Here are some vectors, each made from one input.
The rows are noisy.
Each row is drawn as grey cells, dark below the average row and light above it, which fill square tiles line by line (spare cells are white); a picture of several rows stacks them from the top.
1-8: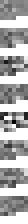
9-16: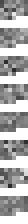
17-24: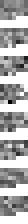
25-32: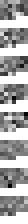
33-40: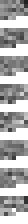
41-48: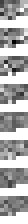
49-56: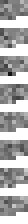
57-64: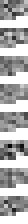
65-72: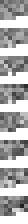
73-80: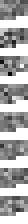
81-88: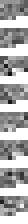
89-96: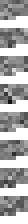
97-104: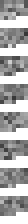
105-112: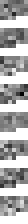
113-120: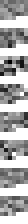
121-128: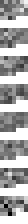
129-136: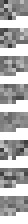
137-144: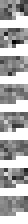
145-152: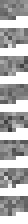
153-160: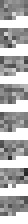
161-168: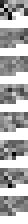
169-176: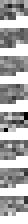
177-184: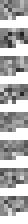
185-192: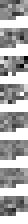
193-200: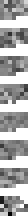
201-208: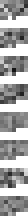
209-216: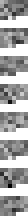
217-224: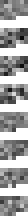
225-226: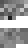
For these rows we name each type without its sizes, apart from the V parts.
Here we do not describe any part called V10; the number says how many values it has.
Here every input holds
a true/false value, together with either a point on a line, or a value of V10.
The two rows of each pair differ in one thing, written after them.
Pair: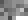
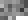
the value of V10
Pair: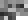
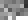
the true/false value
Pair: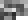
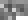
the true/false value
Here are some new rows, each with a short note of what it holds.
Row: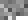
a true/false value and a value of V10
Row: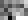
a true/false value and a value of V10
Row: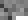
a point on a line and a true/false value
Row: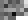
a point on a line and a true/false value
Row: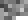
a point on a line and a true/false value
